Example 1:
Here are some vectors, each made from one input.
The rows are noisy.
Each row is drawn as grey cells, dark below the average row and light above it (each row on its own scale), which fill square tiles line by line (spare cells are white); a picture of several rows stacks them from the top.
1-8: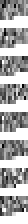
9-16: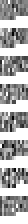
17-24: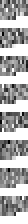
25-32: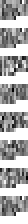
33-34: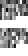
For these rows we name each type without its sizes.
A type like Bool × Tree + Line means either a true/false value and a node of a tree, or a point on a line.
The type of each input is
Tree + Unit.
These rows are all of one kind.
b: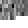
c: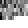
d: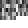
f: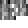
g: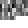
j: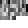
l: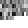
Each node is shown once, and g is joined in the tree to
b and d.
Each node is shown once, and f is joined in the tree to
d and j.
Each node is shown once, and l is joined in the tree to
c.
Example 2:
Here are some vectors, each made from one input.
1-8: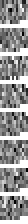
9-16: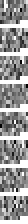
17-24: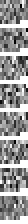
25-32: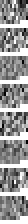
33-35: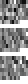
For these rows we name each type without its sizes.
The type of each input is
Label.
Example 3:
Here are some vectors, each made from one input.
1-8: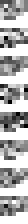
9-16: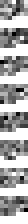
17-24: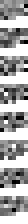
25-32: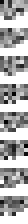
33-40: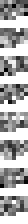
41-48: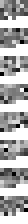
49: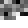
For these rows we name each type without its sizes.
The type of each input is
Circle.
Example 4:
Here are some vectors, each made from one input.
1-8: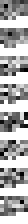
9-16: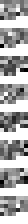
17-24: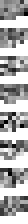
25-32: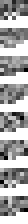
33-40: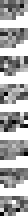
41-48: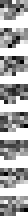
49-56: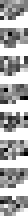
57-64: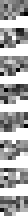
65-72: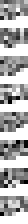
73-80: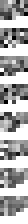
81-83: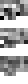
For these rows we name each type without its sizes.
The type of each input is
Circle.
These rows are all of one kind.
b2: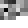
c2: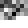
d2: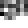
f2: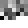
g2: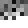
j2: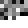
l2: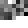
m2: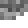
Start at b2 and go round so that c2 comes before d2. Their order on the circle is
b2, f2, m2, c2, d2, l2, g2, j2.
